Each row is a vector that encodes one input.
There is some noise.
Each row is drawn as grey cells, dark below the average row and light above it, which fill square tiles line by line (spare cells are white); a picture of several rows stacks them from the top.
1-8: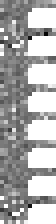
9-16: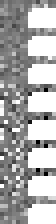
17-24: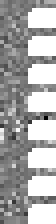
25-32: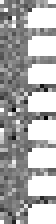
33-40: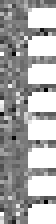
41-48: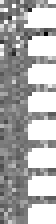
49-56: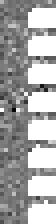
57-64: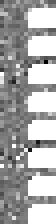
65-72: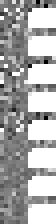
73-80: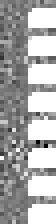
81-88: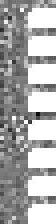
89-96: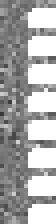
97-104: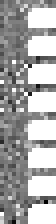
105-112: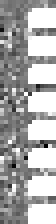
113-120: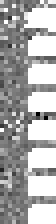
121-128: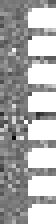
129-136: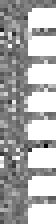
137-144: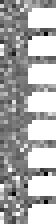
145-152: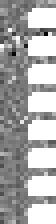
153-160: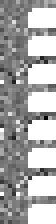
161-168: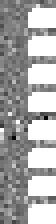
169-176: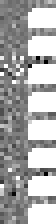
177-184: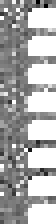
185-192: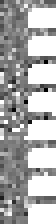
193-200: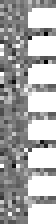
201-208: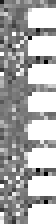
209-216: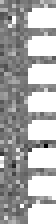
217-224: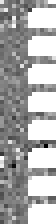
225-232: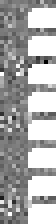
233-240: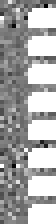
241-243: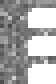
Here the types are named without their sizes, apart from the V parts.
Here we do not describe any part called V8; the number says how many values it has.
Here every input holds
either a point on a line, or a true/false value and a value of V8.
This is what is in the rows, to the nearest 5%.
About 25% of them hold a point on a line. The rest hold a true/false value and a value of V8.
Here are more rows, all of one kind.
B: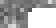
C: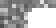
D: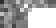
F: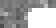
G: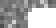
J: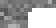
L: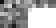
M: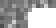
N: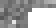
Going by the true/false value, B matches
J and N.
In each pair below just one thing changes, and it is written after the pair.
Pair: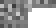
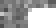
the true/false value
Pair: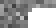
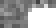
the true/false value
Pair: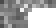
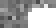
the value of V8
